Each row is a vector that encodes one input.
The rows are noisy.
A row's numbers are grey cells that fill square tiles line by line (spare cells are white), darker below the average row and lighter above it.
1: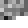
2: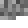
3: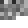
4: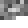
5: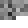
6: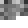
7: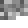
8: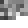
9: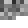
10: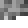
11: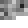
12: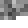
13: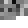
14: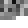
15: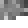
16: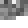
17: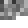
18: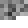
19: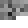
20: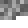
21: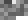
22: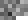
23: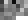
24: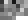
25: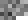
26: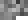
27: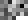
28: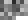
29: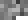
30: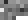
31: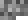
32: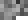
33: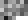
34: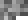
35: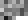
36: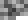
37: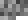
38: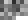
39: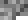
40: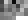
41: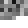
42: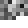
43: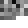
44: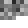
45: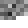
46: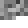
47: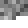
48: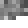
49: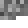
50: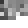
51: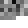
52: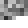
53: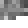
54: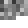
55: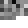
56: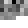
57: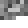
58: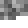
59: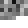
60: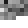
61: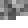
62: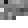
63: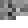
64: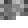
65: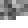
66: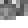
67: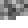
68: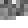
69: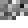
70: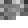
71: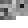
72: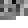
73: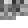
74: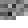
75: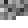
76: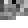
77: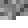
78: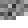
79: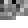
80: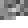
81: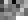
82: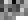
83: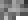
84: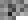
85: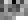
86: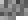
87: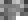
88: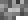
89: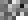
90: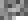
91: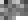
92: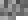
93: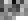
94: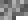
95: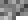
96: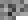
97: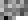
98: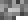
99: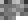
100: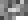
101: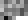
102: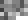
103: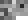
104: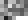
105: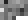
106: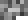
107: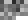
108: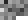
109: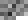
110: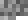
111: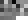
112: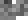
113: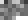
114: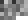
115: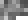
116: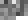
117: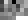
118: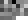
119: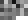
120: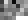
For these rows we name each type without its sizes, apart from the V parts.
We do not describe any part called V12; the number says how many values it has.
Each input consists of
a true/false value, together with either a point on a line, or a value of V12.
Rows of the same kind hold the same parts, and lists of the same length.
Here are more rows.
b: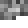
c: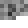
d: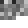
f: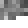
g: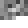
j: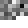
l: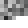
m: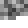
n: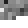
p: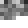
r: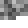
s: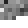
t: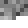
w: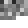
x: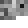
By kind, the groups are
b, c, f, g, l, m, n, p, r, s, t
d, j, w, x

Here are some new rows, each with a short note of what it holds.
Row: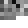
a point on a line and a true/false value
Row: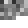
a point on a line and a true/false value
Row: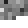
a true/false value and a value of V12
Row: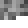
a true/false value and a value of V12
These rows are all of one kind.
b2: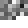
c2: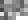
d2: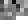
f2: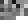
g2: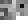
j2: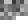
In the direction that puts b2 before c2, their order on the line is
b2, g2, c2, j2, d2, f2.
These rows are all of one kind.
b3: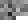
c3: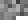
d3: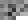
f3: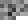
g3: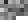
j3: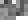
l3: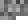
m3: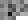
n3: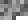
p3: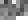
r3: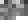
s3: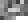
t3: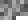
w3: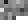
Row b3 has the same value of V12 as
d3, f3 and m3.
